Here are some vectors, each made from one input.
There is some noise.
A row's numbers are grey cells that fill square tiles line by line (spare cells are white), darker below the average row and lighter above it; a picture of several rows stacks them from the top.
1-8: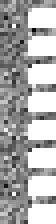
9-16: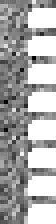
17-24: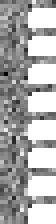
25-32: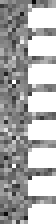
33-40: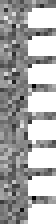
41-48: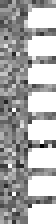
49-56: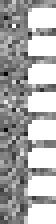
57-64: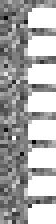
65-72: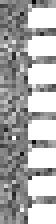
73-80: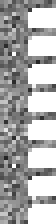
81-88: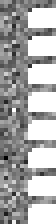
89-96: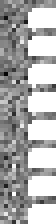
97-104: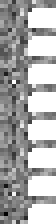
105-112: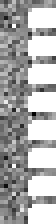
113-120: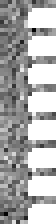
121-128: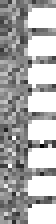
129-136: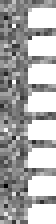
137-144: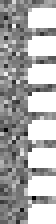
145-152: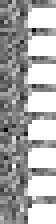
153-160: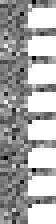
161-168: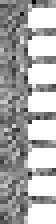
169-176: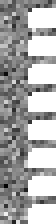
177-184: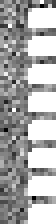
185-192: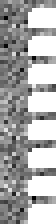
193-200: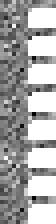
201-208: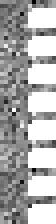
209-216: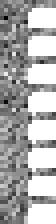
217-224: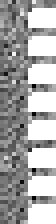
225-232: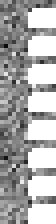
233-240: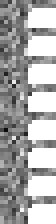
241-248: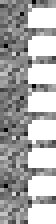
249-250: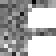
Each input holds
either a fixed value, or three true/false values.
